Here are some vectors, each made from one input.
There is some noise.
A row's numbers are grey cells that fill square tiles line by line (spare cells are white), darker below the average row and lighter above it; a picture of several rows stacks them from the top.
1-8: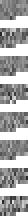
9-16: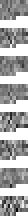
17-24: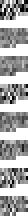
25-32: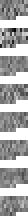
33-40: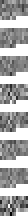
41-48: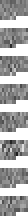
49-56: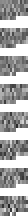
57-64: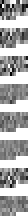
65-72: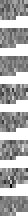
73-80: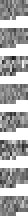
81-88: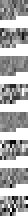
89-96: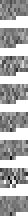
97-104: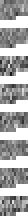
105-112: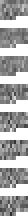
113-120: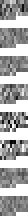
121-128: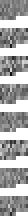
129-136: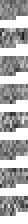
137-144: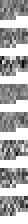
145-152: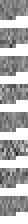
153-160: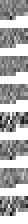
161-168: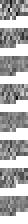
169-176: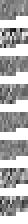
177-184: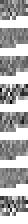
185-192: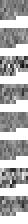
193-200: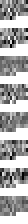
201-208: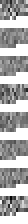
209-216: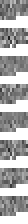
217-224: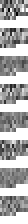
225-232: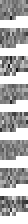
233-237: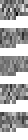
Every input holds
either a point on a 10-point line and a true/false value, or a point on an 11-point line.
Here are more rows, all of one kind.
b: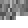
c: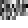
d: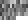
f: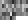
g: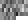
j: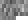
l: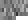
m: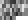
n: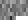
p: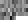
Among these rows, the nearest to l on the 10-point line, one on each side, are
d and p.
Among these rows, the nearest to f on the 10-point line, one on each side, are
g and j.
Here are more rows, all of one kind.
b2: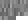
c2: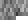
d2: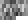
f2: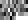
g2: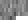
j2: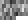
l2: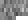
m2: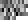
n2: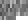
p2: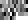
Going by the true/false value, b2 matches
g2 and n2.
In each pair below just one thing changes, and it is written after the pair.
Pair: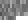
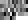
the place on the 10-point line
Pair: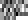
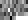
the true/false value
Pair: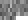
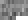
the place on the 10-point line
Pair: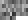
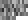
the true/false value
